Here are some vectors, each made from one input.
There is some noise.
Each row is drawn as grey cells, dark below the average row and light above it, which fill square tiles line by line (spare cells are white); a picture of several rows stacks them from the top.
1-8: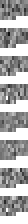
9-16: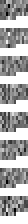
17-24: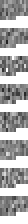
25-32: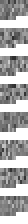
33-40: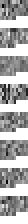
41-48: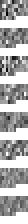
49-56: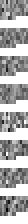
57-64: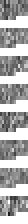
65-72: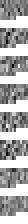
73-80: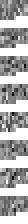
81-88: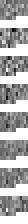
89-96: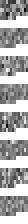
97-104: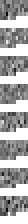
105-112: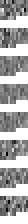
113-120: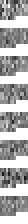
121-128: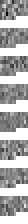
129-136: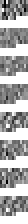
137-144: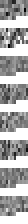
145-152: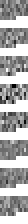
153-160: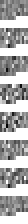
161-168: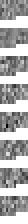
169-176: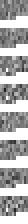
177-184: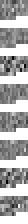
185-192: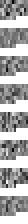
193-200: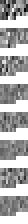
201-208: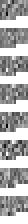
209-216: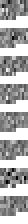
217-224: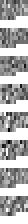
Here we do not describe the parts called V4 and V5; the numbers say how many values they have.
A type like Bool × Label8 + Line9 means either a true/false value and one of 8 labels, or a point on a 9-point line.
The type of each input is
(Bool × Line7 × Line7 + V5) × V4.
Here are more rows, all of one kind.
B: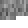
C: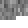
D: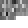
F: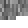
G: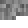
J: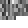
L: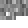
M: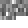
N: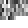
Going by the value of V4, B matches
J and M.
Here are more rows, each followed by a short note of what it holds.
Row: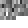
a value of V4 and a value of V5
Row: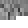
a value of V4 and a value of V5
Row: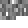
a point on each of two 7-point lines, a true/false value and a value of V4
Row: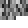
a value of V4 and a value of V5
